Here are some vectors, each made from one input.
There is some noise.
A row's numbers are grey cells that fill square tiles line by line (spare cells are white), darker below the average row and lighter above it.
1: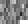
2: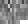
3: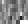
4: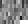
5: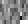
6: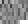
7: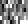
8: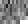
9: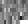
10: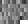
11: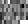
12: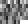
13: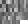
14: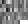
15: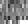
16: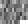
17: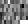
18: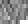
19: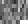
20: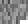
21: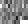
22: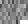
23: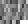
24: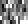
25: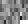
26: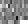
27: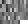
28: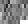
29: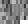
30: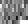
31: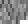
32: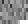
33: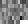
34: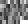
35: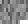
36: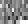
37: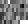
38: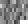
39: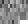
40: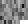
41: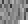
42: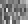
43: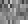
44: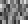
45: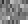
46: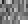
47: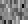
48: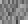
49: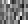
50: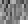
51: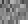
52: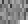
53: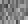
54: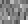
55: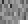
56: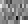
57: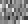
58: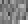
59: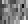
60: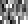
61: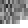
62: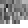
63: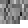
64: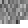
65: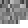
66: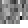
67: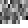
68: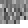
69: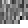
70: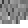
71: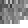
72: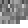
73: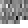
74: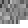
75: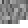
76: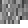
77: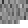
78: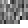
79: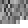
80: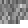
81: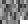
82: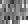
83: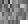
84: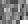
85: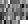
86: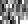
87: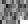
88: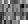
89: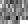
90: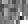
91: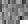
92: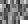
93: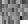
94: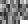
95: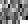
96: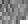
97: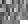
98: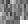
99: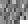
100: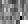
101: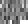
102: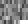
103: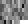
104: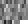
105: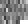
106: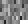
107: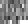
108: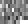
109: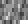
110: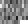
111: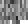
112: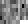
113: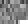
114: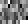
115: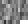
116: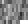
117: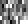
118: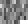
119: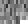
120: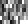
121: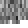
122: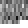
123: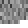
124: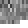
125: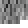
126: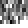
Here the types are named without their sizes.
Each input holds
a list of points on a line.
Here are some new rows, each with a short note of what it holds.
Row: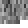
a list of three items
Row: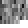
a list of two items
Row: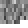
a list of three items
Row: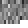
a list of two items
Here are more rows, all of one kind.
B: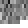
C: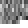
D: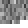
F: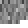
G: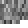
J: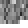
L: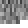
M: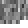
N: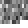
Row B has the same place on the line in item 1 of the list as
D and L.
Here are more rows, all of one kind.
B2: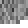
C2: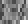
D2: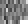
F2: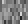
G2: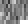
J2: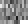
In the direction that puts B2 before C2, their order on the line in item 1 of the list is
J2, D2, G2, B2, F2, C2.
